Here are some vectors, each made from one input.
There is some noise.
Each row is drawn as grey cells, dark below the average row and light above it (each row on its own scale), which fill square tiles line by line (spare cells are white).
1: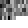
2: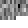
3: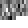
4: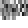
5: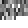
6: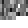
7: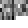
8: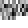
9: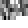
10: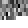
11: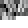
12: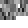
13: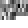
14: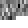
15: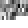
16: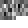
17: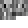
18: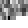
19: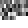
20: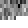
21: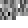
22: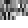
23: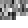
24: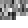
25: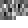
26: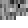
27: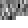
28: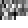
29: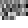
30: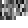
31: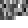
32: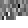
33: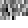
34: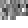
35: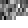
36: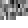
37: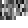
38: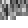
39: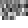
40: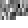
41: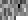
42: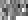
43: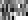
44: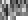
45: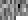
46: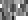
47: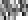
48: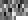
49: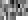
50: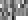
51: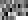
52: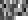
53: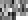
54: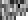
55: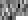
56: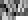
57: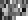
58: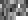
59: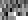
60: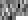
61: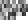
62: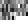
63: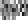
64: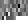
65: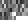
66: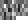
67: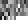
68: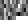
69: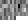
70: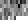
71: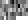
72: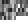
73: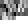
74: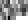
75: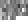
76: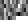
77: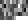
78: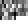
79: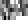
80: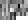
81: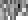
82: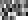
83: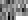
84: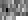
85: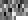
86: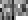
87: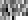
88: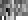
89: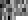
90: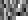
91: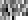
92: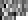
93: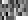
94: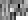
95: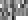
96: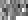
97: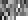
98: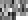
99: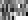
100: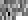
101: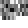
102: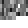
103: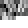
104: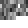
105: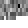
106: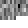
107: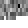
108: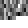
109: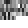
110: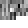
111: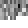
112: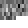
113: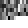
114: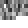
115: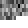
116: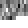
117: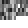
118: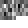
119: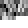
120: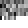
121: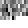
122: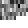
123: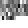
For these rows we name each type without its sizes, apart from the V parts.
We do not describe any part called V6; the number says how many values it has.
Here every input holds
three true/false values, together with either a point on a line, or a value of V6.
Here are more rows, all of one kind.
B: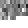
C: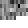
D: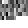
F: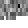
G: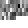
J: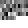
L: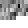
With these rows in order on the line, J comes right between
F and G.
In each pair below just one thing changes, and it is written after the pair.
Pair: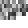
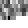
one of the three true/false values
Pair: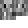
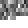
one of the three true/false values
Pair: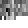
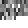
the value of V6
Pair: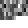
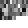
one of the three true/false values
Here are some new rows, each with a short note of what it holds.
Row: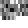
three true/false values and a value of V6
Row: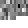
a point on a line and three true/false values
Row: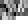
three true/false values and a value of V6
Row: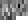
a point on a line and three true/false values
